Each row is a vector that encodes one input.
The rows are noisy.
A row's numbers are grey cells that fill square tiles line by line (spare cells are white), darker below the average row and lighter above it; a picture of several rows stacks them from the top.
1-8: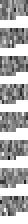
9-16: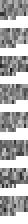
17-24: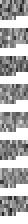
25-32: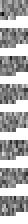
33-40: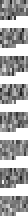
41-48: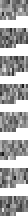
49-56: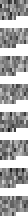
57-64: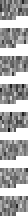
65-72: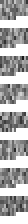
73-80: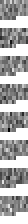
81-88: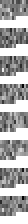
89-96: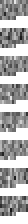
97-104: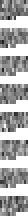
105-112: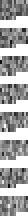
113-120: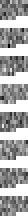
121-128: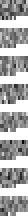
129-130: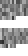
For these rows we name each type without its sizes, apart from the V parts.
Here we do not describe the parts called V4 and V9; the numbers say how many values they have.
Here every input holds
a label, together with either three true/false values and a value of V4, or a value of V9.
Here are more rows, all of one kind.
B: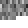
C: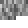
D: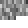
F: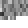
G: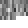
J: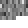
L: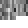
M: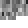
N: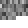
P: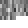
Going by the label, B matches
J and N.
